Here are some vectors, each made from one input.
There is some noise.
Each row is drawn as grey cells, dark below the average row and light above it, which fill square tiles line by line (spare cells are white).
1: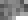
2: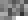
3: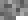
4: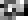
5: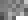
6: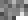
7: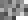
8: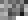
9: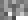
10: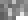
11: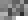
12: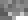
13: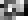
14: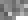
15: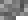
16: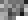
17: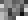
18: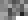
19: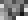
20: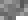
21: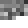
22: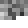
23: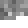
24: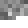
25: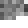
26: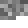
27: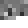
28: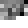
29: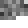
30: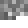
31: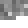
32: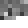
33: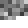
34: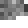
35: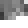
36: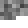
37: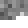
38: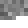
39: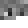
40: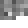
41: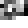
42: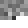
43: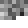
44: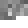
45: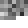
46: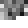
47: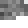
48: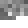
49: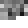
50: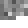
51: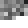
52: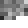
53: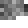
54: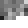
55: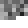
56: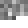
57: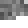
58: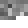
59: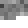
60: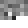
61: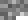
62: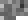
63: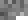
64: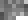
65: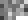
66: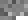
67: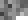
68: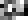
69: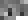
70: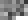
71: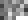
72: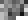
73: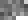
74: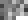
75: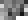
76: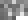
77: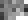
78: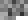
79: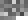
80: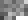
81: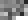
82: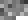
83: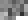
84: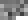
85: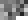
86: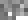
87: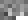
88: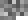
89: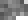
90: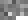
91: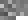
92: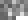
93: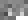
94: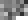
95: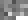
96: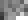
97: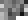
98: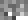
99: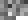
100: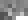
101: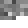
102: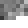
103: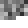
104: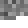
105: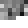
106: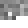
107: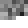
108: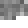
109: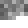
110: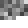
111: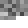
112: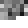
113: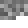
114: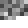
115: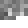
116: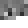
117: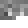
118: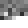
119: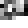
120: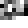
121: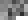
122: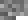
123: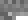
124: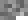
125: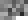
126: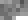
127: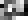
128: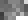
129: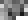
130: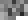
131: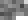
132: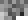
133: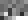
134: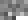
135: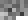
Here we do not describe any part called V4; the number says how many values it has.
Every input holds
a list of up to two items, each a true/false value and a value of V4.
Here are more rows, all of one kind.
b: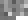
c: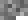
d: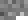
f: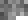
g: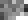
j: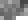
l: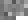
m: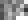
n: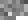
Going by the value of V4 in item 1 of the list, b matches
d and l.
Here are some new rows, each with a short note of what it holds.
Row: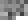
a list of one item
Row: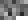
a list of one item
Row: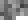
a list of two items
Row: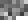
a list of one item
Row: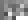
a list of two items
